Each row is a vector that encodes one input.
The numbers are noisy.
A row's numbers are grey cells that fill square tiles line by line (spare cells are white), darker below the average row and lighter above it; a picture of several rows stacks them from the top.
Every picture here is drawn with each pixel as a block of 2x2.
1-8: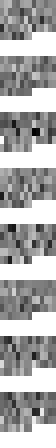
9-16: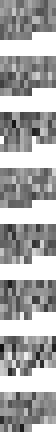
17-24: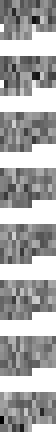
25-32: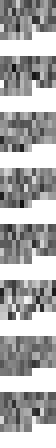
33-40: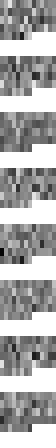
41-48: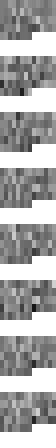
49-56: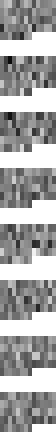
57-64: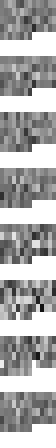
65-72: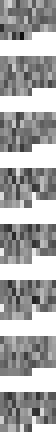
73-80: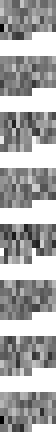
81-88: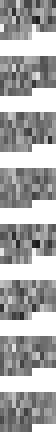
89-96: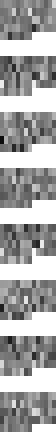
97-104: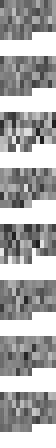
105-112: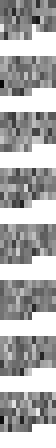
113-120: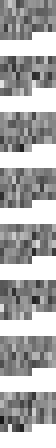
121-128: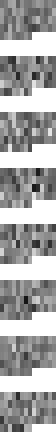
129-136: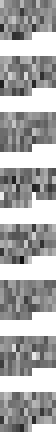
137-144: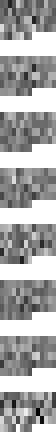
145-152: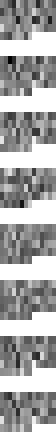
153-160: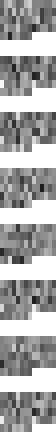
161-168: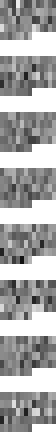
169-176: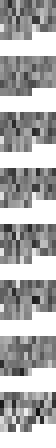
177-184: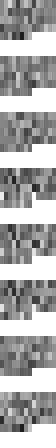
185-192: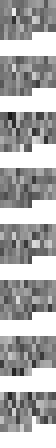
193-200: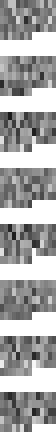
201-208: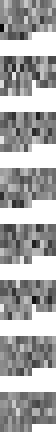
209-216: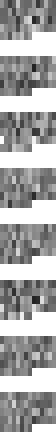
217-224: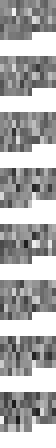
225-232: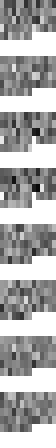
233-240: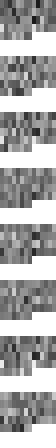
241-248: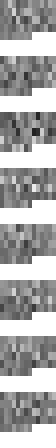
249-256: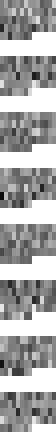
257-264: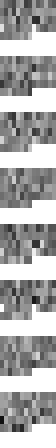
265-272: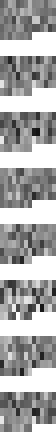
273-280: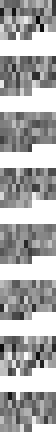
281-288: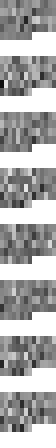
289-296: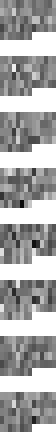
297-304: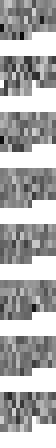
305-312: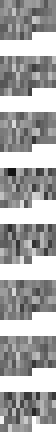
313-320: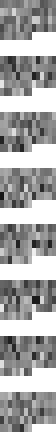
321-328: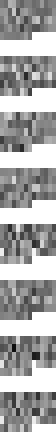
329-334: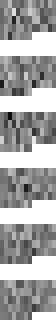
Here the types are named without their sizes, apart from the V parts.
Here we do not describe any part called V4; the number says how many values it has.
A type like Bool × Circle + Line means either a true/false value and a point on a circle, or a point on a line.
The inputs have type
Line × Line + List(Label × V4).
